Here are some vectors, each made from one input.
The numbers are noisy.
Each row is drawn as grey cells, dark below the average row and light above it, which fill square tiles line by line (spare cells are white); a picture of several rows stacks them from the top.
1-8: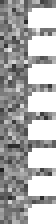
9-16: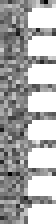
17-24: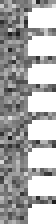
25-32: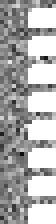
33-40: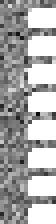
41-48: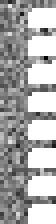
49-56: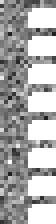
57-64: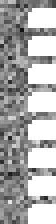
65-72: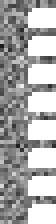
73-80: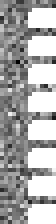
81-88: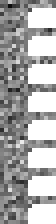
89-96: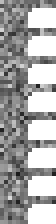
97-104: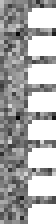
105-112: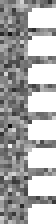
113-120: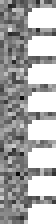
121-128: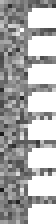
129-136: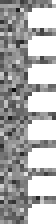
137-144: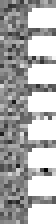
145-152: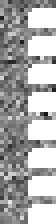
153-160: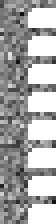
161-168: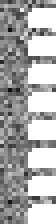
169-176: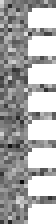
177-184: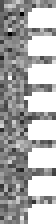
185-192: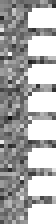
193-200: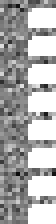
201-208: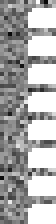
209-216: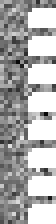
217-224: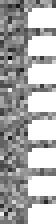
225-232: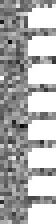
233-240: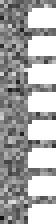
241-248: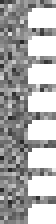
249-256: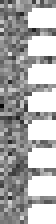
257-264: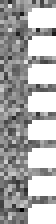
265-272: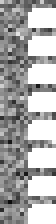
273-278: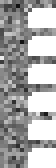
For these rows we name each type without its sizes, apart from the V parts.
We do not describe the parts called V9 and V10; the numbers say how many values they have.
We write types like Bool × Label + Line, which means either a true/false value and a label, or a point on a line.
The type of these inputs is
Circle × V9 + Line × V10.
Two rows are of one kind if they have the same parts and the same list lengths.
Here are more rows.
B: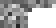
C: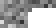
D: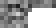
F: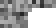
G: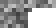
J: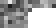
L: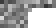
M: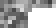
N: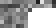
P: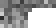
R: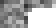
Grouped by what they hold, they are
B, F, G, L, M, R
C, D, J, N, P

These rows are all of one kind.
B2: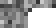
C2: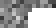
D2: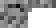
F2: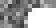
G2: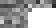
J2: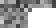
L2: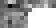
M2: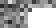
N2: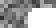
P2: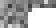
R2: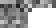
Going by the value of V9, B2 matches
G2, J2 and R2.
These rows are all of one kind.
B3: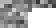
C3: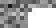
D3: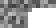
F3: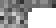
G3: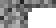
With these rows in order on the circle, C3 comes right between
B3 and D3.
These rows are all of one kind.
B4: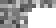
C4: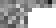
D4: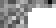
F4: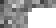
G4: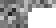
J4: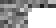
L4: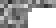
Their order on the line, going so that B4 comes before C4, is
G4, L4, J4, F4, B4, D4, C4.
